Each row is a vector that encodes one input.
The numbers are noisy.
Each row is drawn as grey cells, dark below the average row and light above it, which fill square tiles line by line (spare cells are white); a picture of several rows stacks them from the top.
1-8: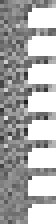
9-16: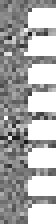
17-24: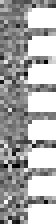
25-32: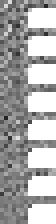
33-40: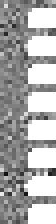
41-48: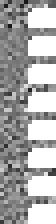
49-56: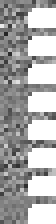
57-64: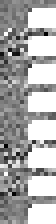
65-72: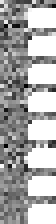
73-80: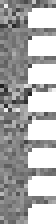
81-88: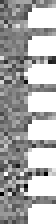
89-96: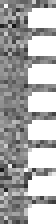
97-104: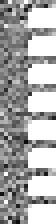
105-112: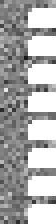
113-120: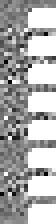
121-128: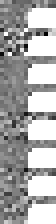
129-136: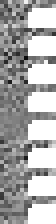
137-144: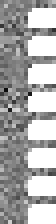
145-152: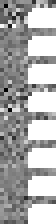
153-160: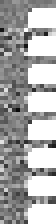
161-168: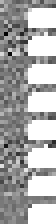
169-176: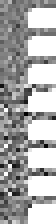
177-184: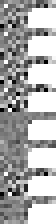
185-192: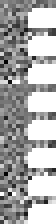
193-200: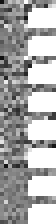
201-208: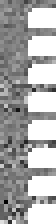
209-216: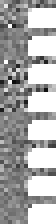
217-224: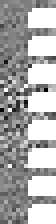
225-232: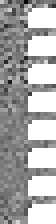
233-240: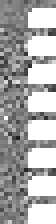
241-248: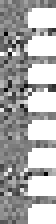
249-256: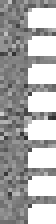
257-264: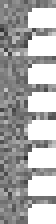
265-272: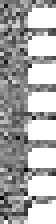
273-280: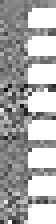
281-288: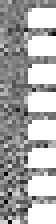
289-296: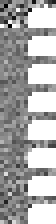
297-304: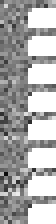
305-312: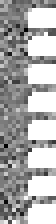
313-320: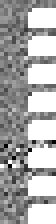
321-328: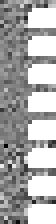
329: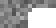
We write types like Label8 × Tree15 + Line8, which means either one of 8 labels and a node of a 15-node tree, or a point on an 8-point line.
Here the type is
Line10 + List2(Line8).
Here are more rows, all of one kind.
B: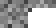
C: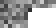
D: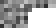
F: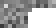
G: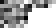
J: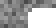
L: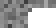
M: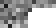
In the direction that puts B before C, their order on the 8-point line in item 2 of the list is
J, L, F, M, B, G, C, D.
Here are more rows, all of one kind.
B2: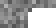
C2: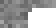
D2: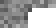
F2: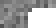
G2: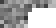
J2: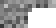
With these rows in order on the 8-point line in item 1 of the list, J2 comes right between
D2 and G2.
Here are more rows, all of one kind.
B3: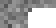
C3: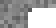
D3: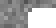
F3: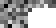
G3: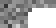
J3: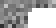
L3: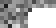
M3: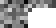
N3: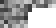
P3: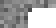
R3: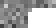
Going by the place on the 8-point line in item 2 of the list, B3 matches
D3, L3 and R3.
